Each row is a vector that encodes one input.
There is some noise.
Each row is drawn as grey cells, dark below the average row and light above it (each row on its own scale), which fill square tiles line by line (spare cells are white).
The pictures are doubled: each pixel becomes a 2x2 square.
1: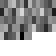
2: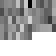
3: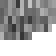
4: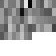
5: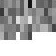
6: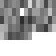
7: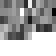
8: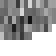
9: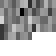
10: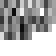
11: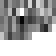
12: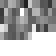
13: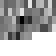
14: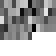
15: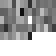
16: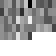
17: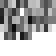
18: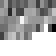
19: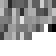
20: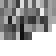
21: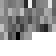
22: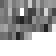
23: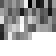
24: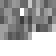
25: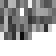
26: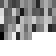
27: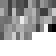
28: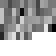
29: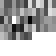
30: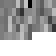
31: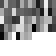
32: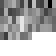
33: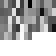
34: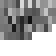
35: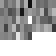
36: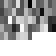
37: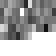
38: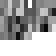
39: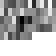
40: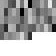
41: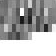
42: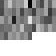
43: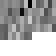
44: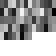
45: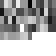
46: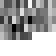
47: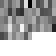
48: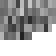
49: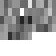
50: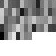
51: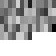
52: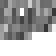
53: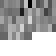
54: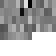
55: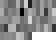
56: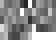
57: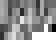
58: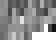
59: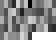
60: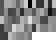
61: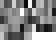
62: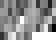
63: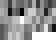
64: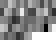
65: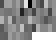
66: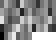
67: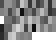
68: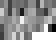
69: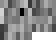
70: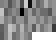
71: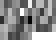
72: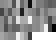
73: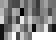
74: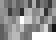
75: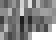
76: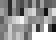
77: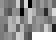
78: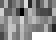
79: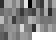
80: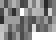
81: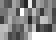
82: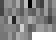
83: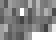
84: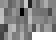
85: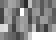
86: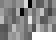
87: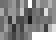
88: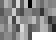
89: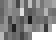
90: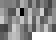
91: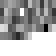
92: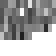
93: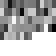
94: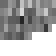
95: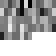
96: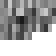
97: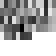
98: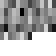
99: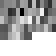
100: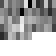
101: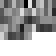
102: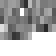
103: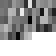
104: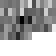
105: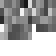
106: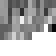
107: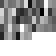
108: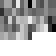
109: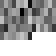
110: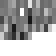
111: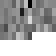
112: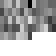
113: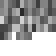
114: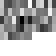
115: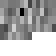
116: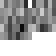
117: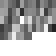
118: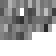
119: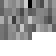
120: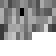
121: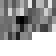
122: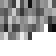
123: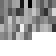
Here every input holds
either a point on a 7-point line, or a point on a 9-point line.
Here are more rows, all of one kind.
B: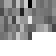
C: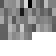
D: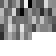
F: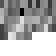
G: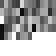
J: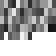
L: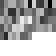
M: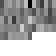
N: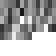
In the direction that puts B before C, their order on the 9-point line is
J, B, M, C, D, L, F, G, N.
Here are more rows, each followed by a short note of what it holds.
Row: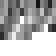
a point on a 9-point line
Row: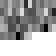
a point on a 7-point line
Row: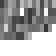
a point on a 7-point line
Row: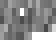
a point on a 7-point line
